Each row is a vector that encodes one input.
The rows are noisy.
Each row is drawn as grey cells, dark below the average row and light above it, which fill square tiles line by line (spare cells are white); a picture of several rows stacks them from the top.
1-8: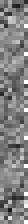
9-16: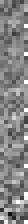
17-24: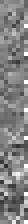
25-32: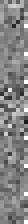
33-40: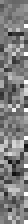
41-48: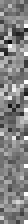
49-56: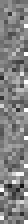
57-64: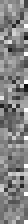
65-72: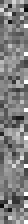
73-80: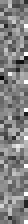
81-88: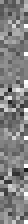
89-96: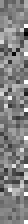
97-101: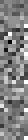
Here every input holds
either a point on each of two 6-point lines, or a list of up to two points on a 7-point line.
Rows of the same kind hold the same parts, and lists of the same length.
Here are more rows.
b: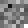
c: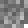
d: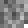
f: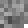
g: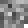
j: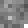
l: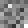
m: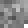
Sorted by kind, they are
b, j
c, l
d, g, m
f

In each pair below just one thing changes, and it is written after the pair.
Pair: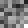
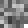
the place on the 7-point line in item 1 of the list
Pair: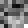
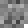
the place on the 7-point line in item 1 of the list
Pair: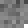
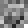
the place on the 7-point line in item 1 of the list
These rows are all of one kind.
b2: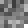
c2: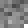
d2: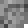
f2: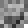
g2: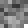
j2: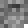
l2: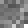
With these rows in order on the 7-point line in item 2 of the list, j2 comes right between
b2 and g2.
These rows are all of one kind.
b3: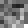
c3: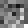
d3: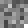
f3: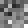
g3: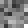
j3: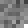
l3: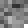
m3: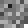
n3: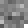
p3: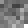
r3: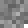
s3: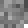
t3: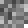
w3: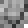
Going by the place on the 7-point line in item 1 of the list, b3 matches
c3, j3 and p3.
